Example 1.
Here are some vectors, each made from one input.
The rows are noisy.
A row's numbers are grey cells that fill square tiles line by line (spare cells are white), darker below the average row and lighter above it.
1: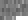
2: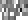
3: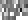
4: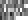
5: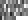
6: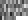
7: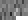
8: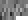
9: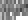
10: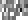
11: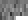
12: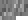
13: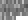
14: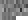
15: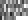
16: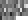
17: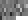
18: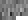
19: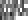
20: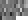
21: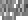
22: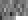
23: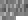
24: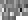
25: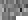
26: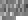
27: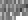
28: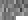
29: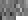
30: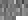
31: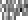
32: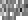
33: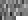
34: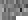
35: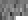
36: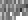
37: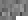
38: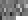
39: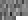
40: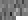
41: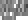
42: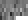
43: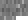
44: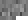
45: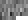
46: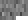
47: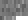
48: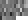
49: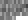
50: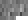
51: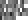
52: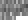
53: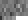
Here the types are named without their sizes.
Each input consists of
either a point on a line, or three true/false values.
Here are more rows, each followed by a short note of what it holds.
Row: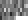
a point on a line
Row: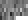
three true/false values
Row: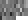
a point on a line
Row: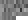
three true/false values
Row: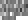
three true/false values
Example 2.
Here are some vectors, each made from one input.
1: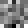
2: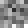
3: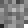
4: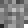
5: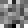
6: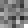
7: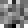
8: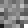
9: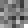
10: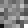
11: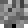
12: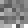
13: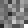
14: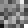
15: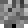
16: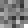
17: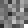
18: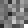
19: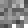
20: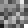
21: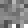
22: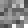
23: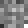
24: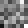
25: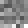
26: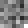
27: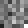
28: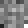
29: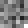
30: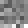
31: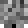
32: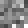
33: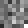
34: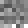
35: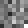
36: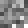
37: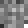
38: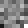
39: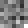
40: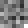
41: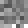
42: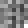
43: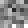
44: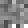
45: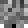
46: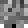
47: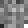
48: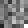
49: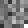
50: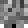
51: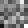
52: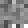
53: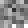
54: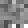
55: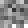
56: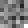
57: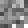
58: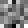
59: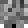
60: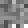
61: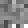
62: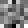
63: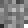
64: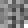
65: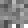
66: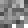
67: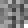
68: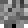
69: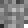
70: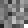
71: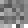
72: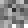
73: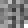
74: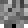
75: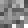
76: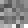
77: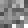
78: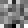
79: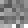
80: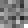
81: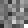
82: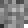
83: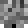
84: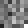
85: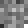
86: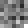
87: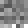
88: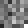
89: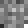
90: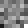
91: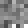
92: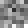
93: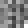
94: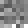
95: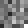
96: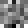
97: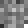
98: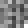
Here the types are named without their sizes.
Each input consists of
a point on a line and a true/false value.
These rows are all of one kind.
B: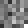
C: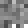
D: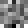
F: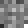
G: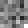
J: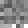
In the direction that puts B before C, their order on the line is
B, F, C, J, G, D.
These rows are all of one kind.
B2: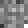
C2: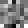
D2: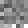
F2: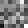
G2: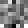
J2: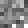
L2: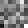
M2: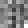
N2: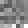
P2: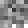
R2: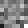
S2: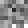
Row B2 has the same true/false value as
D2 and N2.
